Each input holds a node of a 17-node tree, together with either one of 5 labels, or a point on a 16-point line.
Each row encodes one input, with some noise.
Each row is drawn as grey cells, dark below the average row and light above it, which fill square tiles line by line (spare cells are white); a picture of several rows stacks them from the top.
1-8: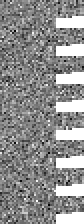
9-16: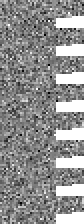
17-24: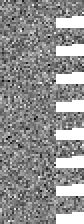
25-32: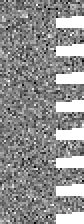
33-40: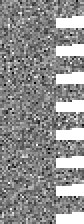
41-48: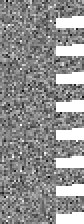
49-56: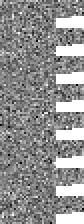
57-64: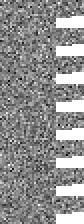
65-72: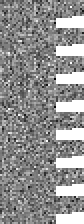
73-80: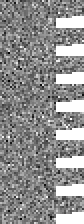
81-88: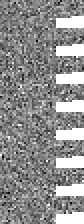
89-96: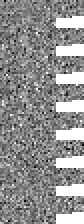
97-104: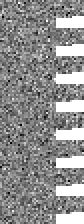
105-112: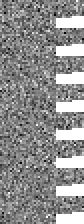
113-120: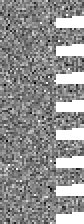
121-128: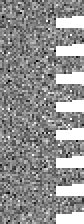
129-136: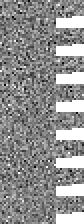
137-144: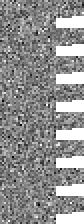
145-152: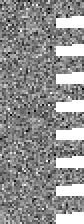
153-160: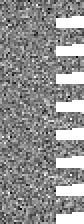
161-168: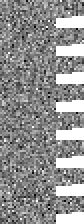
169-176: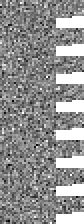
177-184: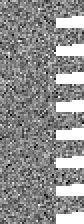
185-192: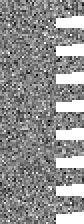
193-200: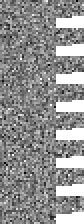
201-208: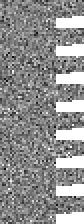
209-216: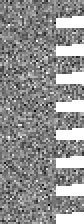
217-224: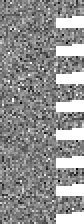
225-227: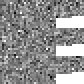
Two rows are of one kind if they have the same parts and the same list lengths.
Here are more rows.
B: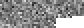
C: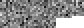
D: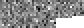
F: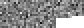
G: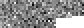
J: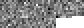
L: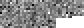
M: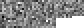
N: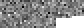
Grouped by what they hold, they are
B, F, G, L
C, D, J, M, N

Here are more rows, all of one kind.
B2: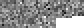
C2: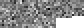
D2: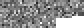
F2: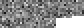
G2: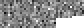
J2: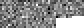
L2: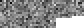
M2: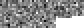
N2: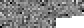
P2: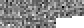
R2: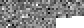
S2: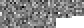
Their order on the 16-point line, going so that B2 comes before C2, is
G2, F2, N2, J2, B2, R2, C2, L2, M2, D2, S2, P2.
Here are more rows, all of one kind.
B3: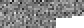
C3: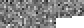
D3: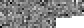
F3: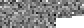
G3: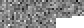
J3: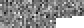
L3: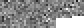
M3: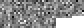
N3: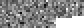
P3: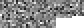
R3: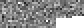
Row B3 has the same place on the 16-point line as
D3 and F3.
